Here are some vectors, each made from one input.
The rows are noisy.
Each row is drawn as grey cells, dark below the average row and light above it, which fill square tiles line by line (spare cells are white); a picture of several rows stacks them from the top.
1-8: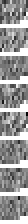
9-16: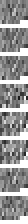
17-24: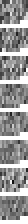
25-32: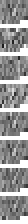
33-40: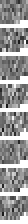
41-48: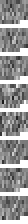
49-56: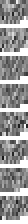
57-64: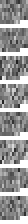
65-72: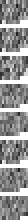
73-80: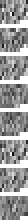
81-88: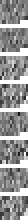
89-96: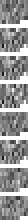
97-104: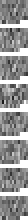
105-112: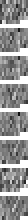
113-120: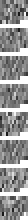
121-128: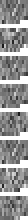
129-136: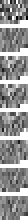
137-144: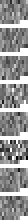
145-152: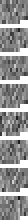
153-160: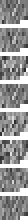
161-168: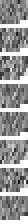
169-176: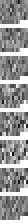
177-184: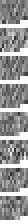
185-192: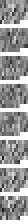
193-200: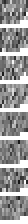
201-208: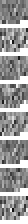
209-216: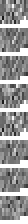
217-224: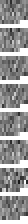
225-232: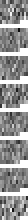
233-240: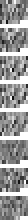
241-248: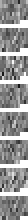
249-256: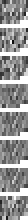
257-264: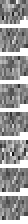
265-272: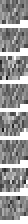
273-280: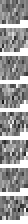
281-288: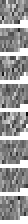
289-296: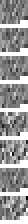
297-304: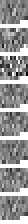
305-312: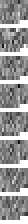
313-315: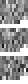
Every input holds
either a point on a 13-point line, or a list of up to two points on an 11-point line.
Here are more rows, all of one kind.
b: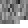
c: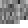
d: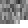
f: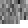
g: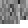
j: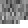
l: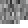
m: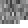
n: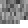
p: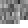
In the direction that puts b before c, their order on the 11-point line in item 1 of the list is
d, b, n, j, m, l, p, c, g, f.
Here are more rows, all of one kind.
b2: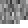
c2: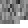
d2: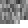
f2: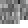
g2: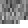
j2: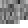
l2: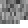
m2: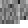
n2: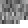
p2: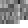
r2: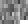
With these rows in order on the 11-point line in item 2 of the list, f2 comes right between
n2 and p2.
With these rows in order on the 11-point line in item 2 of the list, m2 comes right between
b2 and j2.
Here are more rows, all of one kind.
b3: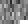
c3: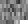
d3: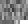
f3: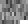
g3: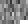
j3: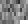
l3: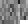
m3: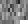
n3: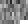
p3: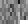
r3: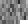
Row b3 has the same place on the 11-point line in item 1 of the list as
g3 and n3.
